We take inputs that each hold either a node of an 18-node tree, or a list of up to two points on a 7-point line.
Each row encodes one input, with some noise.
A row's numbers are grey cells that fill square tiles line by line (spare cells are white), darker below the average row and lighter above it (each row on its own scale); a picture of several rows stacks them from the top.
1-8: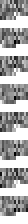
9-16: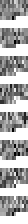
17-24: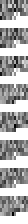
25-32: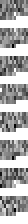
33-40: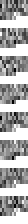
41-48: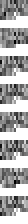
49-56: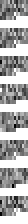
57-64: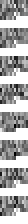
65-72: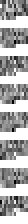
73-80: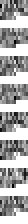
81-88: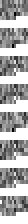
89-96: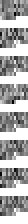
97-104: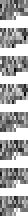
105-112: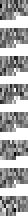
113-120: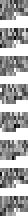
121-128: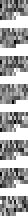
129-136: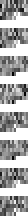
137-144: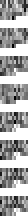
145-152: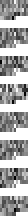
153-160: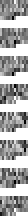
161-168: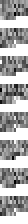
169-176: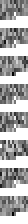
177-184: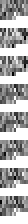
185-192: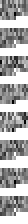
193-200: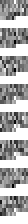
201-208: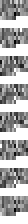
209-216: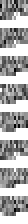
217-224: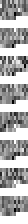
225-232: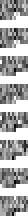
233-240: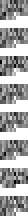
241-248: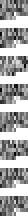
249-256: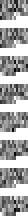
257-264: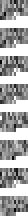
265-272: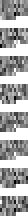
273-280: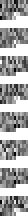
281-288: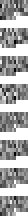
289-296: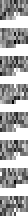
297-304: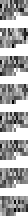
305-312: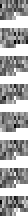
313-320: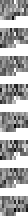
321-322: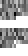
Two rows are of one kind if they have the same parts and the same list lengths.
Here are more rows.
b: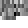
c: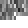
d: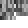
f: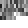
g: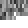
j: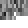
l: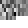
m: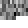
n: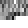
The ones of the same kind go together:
b, m
c, d, f, g, j
l
n

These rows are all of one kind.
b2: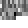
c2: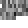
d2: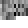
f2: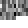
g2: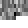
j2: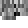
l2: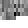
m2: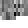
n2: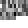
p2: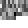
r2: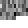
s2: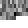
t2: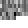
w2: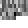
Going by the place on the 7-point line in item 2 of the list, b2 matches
g2, j2, l2 and w2.
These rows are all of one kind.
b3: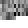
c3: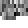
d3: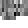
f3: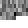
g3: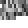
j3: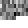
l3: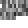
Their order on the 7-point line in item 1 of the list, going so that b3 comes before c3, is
b3, d3, c3, j3, f3, l3, g3.
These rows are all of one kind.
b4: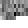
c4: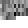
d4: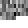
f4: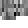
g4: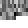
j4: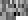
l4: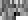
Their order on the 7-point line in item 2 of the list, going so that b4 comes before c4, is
f4, l4, g4, b4, c4, d4, j4.
